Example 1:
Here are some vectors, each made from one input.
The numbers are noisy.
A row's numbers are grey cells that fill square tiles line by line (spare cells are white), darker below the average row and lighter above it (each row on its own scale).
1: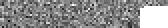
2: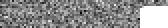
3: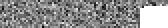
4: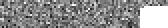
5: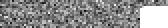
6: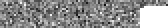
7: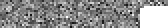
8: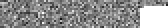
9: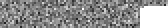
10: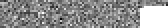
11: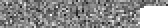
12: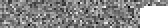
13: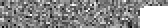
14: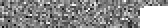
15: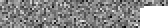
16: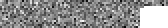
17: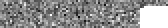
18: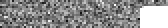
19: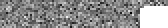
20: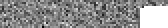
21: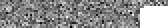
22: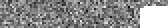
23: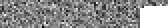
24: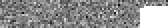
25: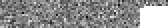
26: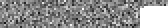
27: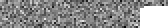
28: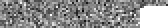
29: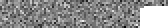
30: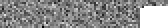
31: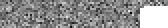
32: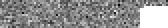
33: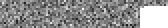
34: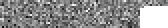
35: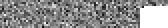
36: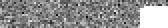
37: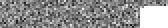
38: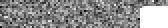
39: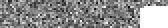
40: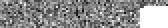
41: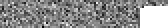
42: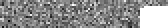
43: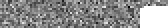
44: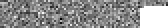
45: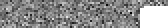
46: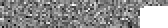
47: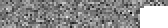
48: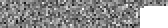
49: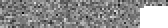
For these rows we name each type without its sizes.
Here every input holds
a label.
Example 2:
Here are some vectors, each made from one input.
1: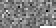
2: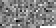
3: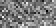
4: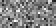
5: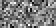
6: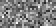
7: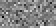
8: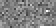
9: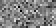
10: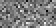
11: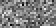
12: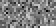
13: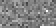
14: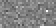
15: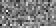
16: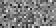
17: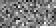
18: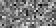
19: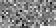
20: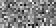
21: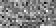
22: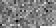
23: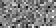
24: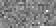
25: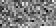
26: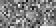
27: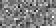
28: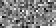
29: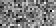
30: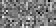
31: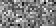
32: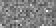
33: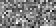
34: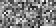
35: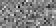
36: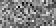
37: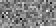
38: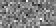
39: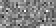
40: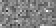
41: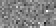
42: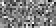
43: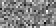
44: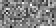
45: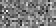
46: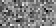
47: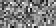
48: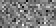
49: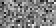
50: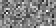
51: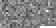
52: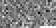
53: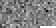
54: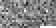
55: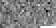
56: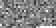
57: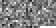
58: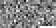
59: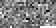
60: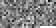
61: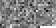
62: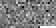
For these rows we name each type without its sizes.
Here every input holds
a point on a line.
